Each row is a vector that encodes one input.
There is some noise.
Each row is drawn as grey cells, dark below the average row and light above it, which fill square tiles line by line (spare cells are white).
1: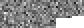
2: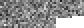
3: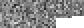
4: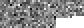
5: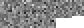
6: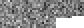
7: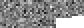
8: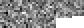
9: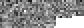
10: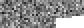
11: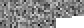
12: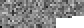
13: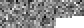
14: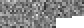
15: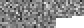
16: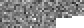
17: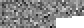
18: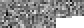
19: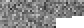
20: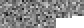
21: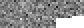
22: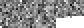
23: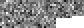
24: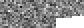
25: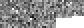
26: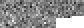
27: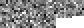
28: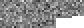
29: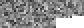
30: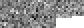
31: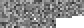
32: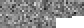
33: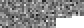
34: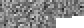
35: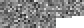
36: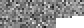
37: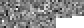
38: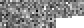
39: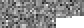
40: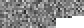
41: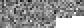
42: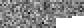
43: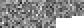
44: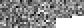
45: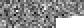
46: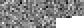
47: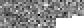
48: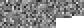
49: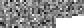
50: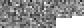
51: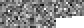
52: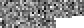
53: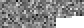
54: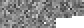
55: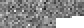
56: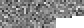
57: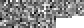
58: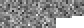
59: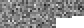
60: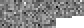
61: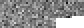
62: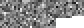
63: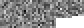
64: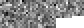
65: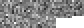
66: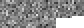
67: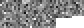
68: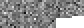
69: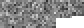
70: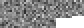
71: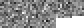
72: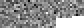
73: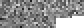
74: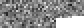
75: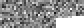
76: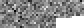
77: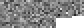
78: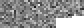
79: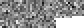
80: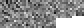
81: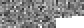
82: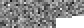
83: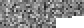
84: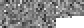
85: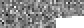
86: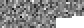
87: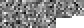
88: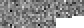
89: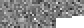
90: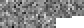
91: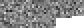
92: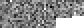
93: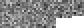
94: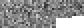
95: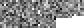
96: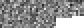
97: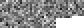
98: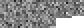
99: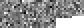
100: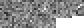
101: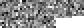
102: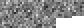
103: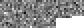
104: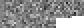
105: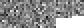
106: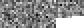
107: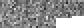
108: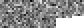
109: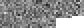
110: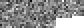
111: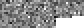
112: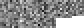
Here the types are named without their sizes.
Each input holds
either a node of each of two trees, or three true/false values.
